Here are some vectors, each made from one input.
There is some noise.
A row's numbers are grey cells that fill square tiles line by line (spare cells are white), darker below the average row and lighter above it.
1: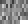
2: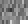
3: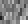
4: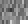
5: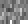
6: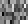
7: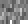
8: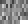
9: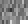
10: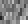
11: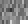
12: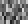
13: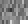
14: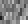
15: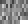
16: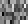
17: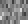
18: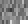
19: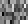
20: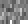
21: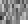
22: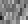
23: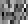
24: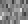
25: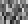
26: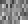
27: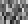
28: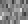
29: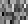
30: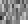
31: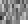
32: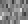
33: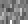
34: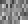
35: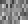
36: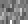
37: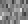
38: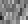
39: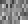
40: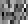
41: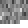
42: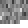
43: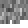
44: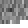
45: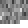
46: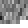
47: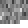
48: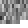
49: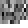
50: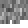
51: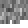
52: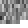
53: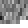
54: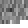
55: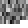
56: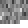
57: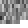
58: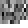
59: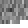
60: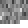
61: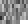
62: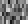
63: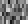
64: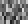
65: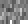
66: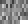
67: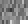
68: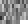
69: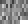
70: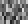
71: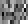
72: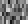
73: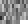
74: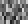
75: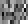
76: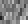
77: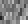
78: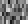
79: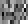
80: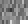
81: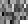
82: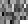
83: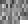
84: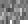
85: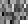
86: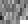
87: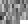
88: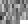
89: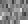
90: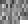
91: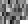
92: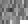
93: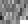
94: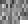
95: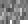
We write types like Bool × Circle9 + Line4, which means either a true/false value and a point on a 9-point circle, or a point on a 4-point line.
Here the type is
Line4 + Line6.
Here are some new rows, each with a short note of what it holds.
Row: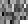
a point on a 4-point line
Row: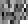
a point on a 4-point line
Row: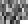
a point on a 4-point line
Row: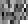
a point on a 4-point line
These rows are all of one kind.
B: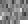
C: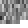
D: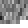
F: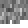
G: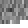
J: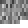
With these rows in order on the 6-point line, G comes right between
D and F.
